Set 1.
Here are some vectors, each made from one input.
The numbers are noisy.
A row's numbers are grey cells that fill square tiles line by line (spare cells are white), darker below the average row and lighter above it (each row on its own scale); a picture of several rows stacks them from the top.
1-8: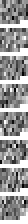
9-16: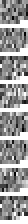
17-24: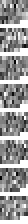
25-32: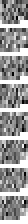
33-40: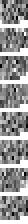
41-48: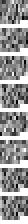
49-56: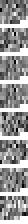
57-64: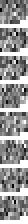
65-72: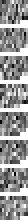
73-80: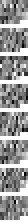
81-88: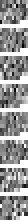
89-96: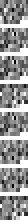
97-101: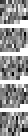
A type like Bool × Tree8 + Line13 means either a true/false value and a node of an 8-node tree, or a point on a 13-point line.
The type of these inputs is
Line17.
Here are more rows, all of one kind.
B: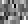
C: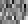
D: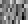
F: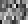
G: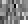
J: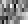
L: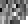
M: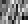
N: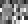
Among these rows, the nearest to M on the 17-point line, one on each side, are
D and N.
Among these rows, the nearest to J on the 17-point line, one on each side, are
C and G.
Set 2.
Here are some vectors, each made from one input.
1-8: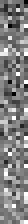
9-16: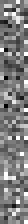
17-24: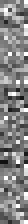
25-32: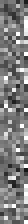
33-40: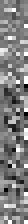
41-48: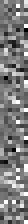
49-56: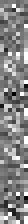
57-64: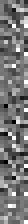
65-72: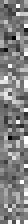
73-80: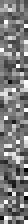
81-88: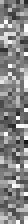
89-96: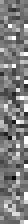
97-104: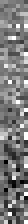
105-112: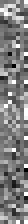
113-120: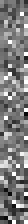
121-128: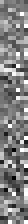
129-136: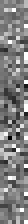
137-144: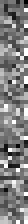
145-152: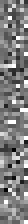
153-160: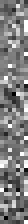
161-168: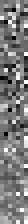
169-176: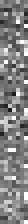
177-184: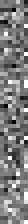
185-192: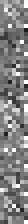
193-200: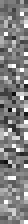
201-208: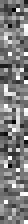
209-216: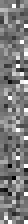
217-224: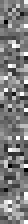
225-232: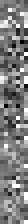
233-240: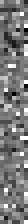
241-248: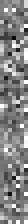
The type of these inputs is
Label10.
